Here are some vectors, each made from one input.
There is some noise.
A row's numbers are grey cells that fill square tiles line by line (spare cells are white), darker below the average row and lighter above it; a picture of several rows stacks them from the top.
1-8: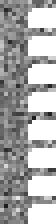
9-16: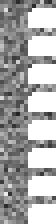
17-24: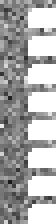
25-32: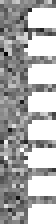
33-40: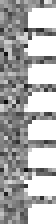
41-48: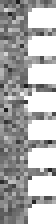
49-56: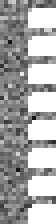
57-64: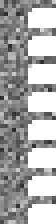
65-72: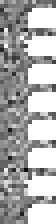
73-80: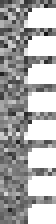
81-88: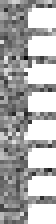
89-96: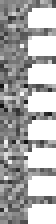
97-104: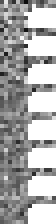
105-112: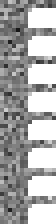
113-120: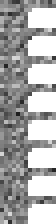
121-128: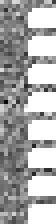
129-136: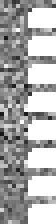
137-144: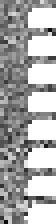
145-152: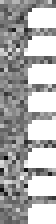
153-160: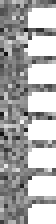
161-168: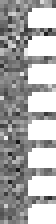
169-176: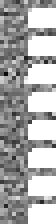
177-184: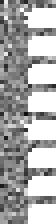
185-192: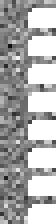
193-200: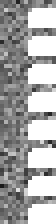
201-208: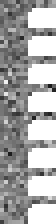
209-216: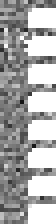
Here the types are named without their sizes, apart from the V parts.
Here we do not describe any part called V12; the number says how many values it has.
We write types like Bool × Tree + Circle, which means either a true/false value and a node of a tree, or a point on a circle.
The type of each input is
Bool × Circle + (Line + Tree) × V12.
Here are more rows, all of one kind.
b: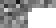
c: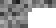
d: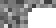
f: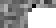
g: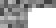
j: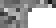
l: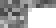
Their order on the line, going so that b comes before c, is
l, g, d, j, b, c, f.
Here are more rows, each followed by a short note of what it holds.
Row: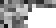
a point on a circle and a true/false value
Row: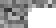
a node of a tree and a value of V12
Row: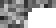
a point on a circle and a true/false value
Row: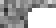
a node of a tree and a value of V12
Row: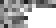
a point on a circle and a true/false value
